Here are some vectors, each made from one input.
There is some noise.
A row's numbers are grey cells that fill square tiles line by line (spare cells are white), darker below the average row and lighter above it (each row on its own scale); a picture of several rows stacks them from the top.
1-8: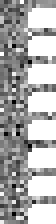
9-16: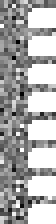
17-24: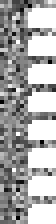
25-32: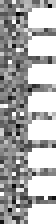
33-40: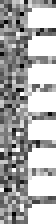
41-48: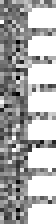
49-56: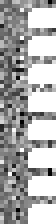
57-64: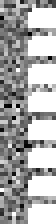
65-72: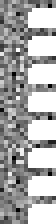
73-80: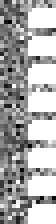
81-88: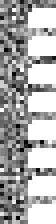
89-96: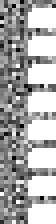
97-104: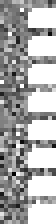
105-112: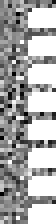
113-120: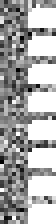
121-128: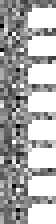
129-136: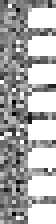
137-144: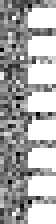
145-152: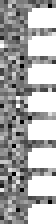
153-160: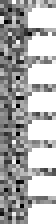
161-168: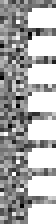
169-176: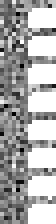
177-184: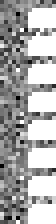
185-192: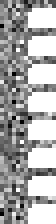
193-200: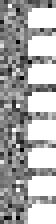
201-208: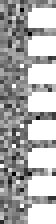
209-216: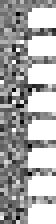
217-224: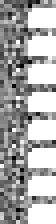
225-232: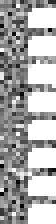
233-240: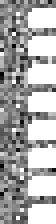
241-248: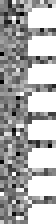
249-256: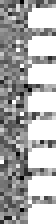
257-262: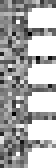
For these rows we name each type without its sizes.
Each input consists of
a true/false value, together with a list of points on a line.
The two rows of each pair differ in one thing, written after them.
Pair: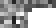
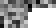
the true/false value
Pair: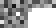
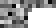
the place on the line in item 1 of the list
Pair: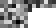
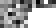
the place on the line in item 1 of the list
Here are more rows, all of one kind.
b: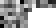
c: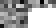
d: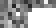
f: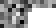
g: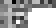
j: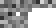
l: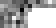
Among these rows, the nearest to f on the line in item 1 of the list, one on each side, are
j and l.
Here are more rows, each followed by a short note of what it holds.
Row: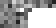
a true/false value, together with a list of one item
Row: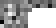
a true/false value, together with the empty list
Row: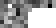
a true/false value, together with the empty list
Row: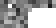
a true/false value, together with the empty list
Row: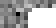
a true/false value, together with a list of one item
